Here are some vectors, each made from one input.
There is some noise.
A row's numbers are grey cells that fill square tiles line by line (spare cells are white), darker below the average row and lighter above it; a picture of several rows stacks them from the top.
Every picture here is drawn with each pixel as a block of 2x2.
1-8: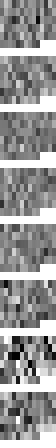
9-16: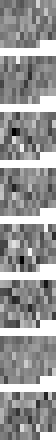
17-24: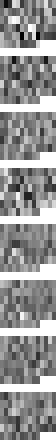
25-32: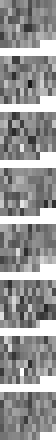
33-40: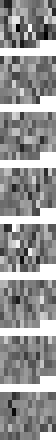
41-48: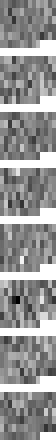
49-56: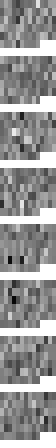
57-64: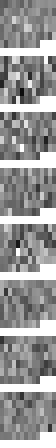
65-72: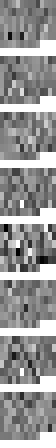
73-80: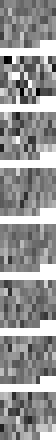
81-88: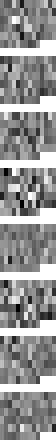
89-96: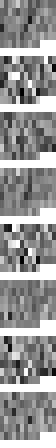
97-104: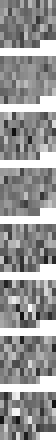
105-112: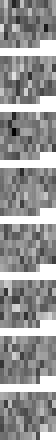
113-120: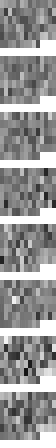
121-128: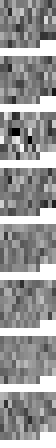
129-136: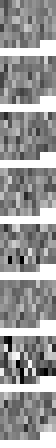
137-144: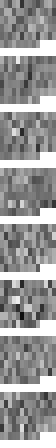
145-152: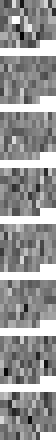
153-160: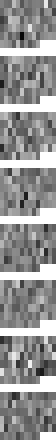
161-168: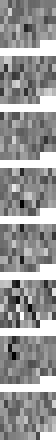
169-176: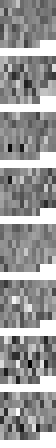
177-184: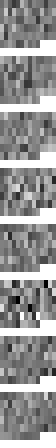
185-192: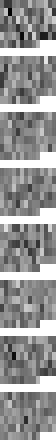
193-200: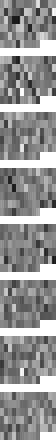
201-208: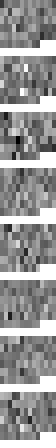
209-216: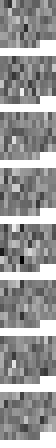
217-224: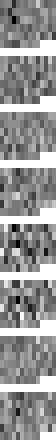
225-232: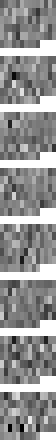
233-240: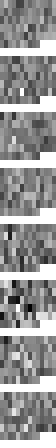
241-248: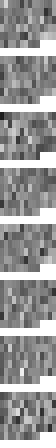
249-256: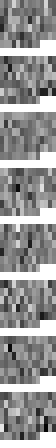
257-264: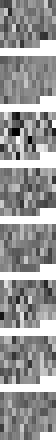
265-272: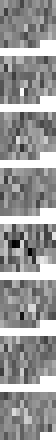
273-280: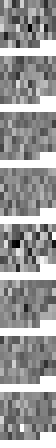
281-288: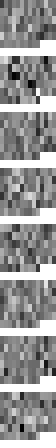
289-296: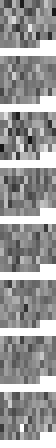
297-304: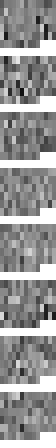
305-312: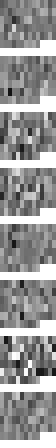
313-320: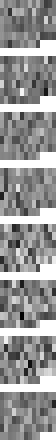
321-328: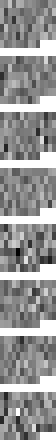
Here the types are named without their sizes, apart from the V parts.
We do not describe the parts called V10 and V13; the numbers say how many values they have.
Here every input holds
either a label and a value of V10, or a point on a line and a value of V13.
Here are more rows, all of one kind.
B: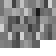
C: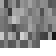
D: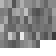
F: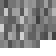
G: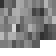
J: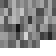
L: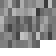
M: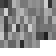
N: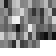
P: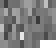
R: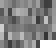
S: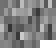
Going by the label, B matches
D, G and N.
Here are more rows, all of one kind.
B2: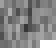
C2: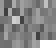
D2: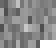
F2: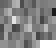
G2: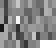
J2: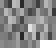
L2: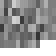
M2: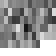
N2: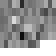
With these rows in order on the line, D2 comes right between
G2 and L2.
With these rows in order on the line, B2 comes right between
C2 and F2.
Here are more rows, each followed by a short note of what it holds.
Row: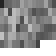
a label and a value of V10
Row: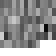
a label and a value of V10
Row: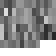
a label and a value of V10
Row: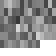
a point on a line and a value of V13
